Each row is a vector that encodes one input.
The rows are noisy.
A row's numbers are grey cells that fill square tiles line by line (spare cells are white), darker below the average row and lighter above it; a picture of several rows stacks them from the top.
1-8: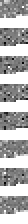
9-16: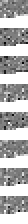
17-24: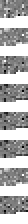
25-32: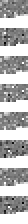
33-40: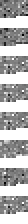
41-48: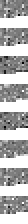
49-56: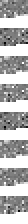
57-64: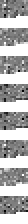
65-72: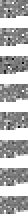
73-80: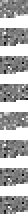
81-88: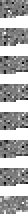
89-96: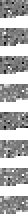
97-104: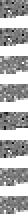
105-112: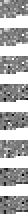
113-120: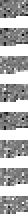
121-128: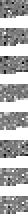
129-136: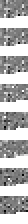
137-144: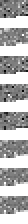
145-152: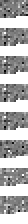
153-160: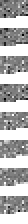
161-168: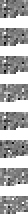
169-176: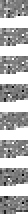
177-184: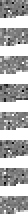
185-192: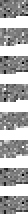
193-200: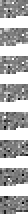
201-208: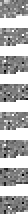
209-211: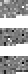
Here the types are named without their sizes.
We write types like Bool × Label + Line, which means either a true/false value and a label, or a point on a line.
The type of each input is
Bool × Bool × Bool.
